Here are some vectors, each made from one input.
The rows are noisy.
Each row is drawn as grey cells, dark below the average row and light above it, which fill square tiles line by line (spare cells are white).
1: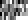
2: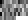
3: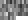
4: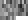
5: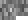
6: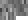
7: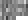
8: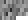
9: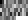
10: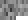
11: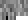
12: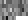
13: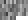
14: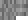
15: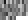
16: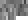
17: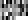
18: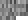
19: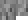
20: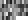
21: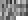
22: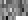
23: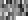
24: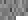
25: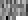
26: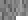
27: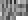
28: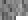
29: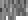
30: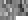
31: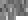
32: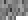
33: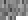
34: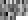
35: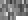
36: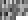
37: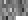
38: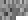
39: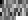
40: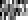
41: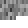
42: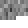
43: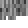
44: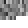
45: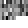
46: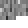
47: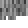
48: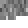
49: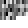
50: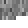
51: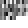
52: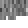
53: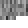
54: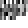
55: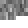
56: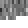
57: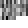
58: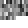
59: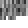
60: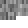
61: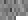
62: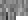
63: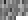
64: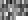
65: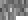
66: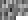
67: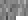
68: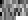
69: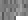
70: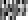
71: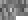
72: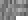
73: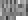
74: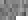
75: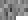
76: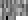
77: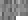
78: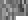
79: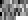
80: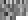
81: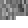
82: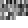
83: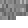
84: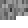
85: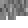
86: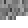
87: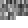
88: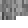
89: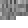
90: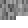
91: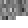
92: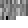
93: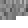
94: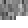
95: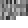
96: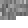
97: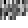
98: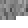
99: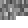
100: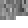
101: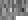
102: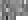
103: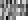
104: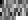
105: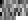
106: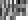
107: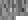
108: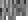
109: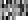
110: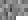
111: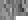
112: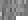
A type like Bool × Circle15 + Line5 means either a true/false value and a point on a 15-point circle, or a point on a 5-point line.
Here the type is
List2(Bool × Line5).
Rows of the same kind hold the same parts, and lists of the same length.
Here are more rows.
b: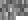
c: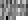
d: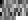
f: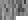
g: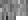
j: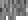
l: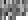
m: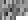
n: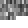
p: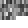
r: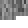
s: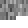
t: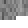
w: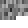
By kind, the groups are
b, f, j, n, p, r
c, g, l, m, s, t, w
d

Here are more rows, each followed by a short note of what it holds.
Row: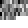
the empty list
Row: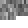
a list of one item
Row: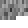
a list of two items
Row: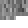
a list of one item
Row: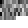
the empty list
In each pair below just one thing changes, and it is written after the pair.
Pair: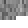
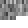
the true/false value in item 1 of the list
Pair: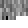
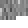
the place on the 5-point line in item 1 of the list
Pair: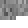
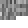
the true/false value in item 1 of the list
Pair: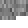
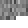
the true/false value in item 2 of the list
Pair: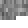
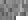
the place on the 5-point line in item 2 of the list
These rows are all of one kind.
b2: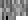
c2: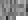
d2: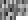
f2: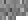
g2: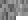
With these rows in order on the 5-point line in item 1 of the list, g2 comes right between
b2 and d2.
